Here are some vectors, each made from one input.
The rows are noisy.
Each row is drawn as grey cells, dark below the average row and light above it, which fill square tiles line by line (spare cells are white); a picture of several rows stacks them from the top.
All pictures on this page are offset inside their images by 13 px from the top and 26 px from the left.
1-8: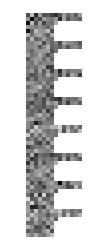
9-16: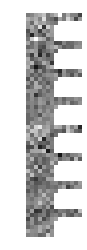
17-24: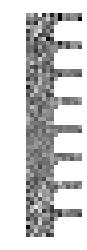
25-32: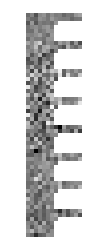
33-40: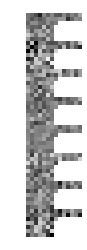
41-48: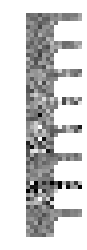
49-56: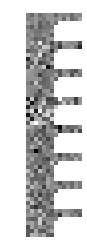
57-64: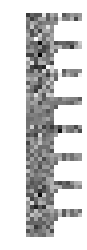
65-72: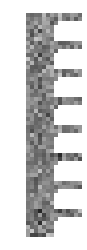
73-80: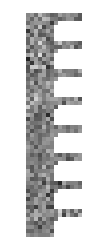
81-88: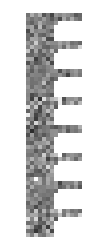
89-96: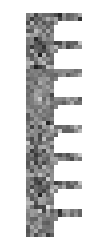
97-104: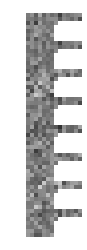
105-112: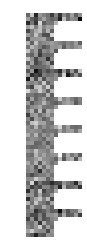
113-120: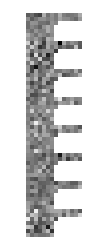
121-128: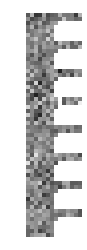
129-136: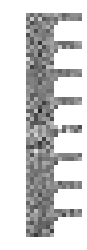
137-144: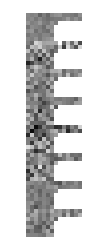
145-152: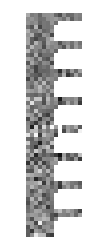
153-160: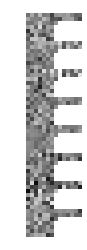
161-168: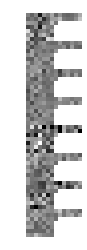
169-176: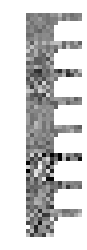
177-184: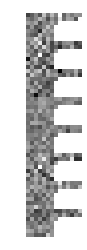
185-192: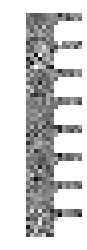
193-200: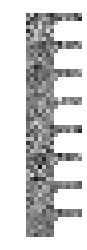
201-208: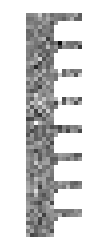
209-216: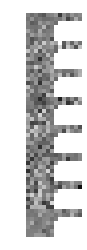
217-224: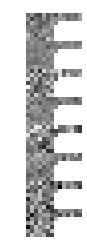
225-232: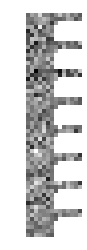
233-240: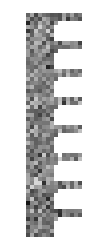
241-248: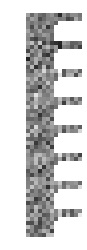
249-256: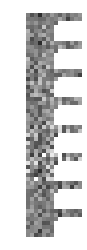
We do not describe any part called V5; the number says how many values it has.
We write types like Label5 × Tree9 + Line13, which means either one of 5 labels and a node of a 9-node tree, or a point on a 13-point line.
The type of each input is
List3(Bool × V5).
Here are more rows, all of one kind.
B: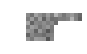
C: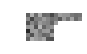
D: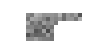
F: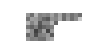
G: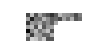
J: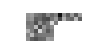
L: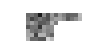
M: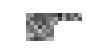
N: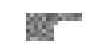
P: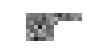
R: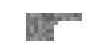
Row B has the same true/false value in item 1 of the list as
C, G, L and R.
